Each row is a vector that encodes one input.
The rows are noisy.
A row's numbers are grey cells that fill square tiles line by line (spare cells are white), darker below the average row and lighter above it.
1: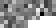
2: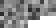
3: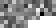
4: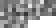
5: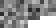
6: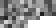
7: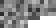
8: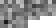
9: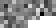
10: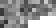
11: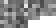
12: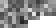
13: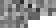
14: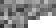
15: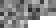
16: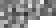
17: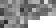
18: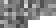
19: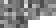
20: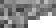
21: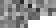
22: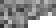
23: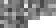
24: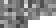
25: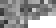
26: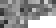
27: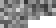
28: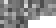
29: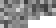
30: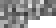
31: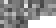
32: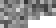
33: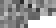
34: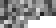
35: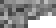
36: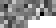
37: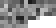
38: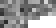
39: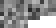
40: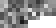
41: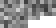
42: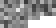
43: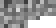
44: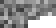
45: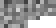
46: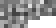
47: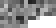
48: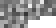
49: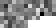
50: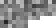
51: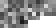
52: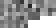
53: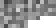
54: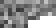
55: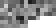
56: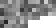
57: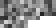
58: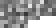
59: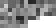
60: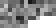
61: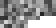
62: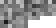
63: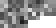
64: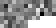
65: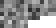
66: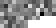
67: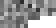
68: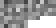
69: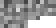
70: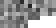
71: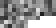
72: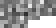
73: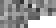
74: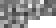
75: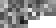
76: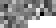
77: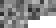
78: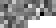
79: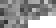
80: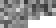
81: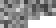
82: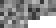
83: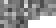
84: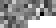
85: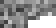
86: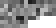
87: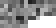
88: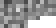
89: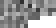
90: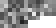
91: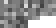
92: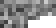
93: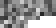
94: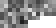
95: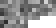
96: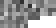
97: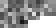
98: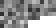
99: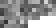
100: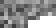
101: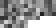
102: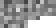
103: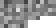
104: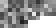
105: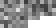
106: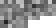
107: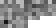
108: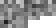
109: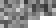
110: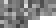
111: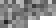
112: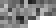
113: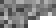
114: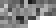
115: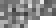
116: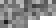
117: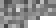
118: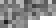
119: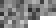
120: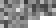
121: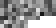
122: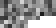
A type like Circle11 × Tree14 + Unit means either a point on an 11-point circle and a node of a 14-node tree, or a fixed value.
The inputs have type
Line13.
